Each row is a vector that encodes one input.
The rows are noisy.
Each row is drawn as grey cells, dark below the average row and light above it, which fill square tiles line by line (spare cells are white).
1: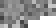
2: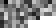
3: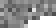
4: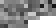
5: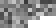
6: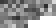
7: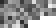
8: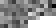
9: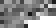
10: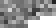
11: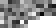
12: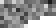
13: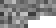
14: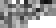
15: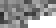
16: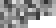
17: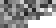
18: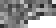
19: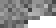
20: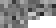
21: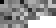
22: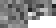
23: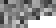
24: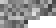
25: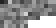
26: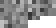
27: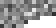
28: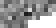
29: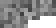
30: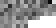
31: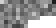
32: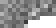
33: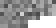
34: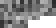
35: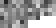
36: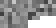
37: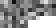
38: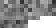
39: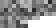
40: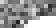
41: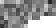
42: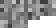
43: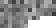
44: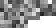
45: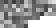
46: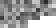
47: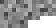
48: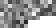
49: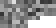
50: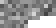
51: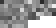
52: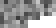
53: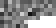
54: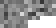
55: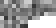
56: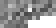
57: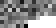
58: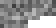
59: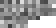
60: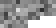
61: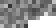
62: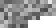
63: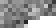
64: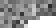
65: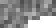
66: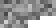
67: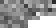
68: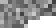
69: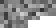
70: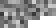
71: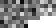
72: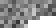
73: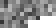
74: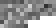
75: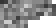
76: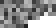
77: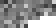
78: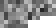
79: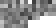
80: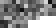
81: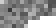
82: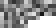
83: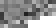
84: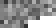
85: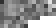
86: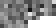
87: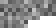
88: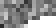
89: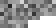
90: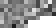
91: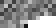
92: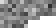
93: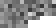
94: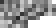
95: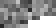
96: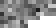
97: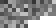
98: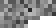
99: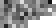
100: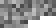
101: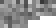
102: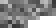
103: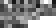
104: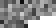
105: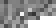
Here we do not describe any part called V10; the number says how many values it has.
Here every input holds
a true/false value and a value of V10, together with either a point on an 8-point circle, or a fixed value.
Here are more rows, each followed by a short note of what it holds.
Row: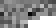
a point on an 8-point circle, a true/false value and a value of V10
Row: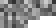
a true/false value and a value of V10
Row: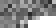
a point on an 8-point circle, a true/false value and a value of V10
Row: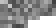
a true/false value and a value of V10
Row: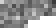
a true/false value and a value of V10
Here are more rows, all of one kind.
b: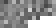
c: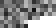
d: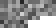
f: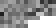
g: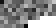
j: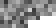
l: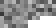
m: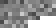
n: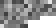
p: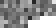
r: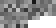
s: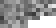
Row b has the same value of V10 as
c, g and p.
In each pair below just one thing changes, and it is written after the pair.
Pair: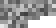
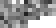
the value of V10
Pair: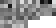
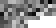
the true/false value
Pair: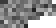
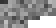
the true/false value
